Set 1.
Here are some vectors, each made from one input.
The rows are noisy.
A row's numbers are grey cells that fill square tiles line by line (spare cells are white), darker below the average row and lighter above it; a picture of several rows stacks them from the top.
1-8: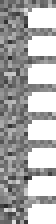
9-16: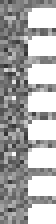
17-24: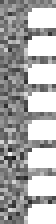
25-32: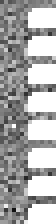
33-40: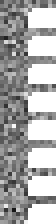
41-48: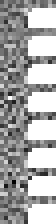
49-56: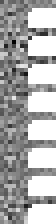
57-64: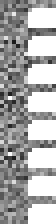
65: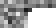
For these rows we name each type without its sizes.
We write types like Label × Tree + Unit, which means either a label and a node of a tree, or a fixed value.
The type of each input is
Bool × Bool × Bool.
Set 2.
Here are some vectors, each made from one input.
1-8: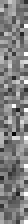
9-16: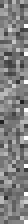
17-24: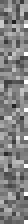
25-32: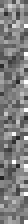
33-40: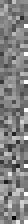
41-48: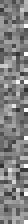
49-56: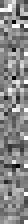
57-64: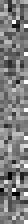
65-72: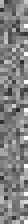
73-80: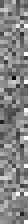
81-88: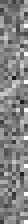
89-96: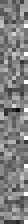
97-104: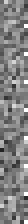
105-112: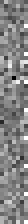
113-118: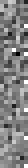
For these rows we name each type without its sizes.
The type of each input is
Tree.
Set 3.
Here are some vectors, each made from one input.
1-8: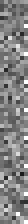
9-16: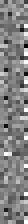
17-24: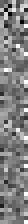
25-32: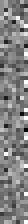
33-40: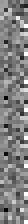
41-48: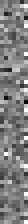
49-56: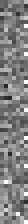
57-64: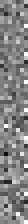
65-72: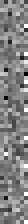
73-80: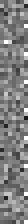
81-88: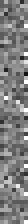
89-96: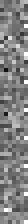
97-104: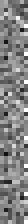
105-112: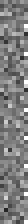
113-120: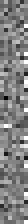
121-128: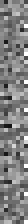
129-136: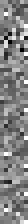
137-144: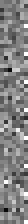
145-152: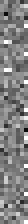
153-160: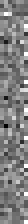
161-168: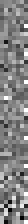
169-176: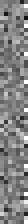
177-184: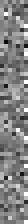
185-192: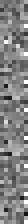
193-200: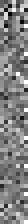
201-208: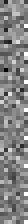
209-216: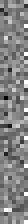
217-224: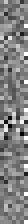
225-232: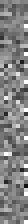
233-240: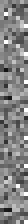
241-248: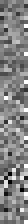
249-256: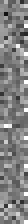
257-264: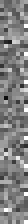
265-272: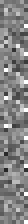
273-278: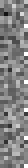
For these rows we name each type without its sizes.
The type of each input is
Tree + Unit.
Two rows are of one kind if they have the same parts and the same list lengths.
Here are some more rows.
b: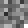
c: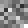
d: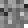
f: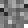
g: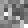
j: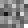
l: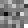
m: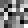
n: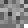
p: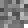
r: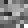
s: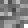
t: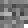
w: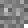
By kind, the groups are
b, c, d, f, g, j, l, n, p, r, s, t, w
m

